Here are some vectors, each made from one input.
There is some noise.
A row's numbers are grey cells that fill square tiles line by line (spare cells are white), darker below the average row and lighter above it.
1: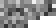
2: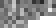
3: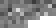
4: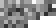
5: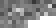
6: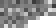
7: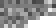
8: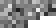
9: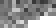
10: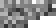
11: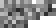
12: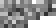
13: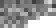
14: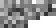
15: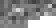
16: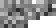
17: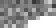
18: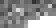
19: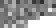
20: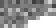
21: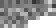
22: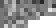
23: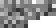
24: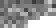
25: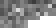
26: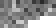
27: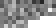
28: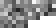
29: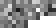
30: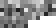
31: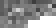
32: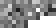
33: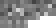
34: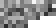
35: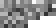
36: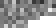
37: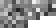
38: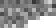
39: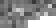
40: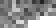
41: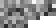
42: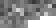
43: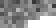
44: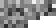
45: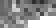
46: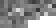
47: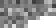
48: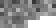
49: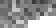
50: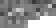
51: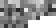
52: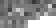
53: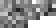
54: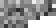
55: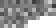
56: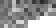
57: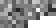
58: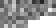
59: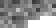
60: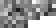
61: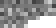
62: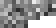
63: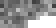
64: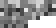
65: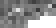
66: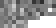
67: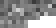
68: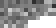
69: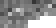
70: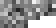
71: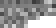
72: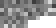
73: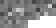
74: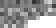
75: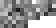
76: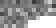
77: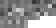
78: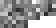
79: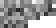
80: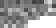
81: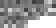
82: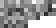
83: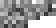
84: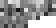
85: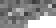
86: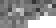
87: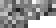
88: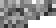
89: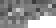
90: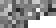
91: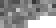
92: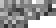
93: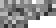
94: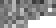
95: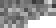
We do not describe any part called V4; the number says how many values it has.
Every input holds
either a point on a 5-point circle, a true/false value and a value of V4, or a point on a 5-point line.
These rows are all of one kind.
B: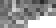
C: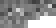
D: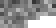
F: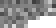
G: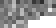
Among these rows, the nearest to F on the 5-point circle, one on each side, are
D and G.
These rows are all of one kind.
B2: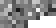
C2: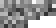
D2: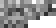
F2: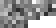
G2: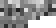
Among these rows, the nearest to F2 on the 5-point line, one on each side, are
B2 and C2.
